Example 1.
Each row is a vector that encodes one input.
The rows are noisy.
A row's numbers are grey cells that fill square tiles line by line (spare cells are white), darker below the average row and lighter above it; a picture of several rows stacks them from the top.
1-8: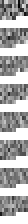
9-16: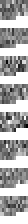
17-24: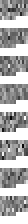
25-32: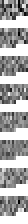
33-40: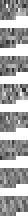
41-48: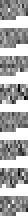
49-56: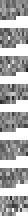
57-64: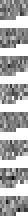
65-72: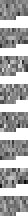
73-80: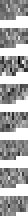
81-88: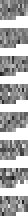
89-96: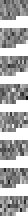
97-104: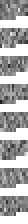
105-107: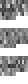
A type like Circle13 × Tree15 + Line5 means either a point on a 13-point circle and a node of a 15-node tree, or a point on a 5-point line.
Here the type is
Bool × Bool × Bool + Unit.
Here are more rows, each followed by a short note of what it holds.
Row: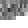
three true/false values
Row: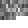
three true/false values
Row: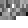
three true/false values
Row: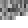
three true/false values
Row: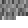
three true/false values
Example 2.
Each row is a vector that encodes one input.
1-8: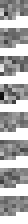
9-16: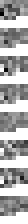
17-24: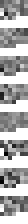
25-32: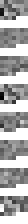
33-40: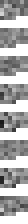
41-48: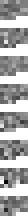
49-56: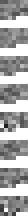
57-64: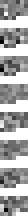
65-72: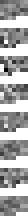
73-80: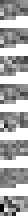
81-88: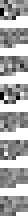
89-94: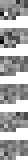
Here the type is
Circle8.
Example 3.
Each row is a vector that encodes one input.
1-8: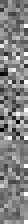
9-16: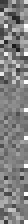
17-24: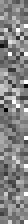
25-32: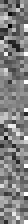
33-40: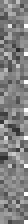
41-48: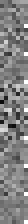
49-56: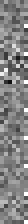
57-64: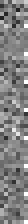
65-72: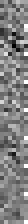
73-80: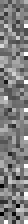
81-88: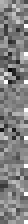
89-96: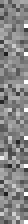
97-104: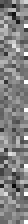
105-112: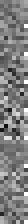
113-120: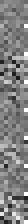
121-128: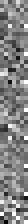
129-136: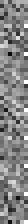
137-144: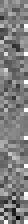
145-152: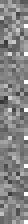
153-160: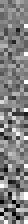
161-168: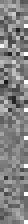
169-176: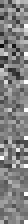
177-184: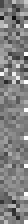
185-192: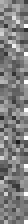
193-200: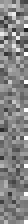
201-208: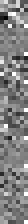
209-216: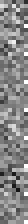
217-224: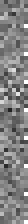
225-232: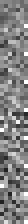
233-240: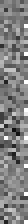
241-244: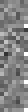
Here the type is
Tree14.
